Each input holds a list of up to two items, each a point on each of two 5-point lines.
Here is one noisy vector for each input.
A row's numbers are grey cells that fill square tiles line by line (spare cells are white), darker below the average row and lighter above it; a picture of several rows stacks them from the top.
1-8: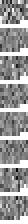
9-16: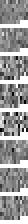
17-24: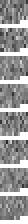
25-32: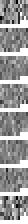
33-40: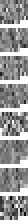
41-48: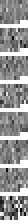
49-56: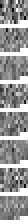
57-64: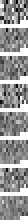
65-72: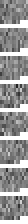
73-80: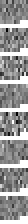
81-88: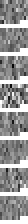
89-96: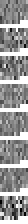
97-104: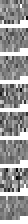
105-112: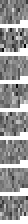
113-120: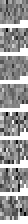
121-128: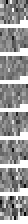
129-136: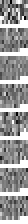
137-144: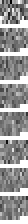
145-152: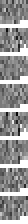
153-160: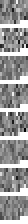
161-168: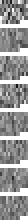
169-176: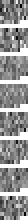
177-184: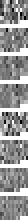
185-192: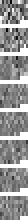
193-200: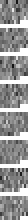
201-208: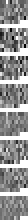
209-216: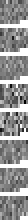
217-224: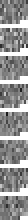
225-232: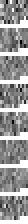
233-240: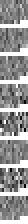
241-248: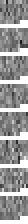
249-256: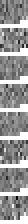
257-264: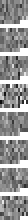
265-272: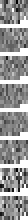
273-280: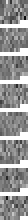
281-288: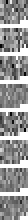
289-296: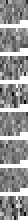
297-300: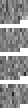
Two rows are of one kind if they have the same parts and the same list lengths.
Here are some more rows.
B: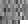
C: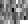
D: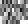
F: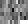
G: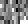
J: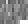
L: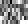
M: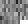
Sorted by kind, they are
B, C, F, J, M
D, L
G

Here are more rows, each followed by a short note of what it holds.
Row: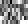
the empty list
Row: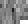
a list of two items
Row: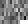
a list of two items
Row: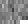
a list of two items
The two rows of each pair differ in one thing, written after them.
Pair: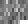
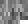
the place on one of the two 5-point lines in item 1 of the list
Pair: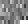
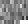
the place on one of the two 5-point lines in item 2 of the list
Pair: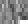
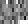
the place on one of the two 5-point lines in item 1 of the list
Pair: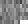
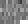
the place on one of the two 5-point lines in item 2 of the list
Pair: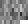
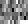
the place on one of the two 5-point lines in item 1 of the list
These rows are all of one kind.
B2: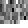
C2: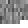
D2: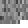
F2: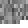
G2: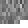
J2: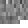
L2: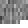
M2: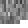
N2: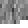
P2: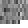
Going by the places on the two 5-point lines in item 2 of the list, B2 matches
D2, G2, J2 and L2.
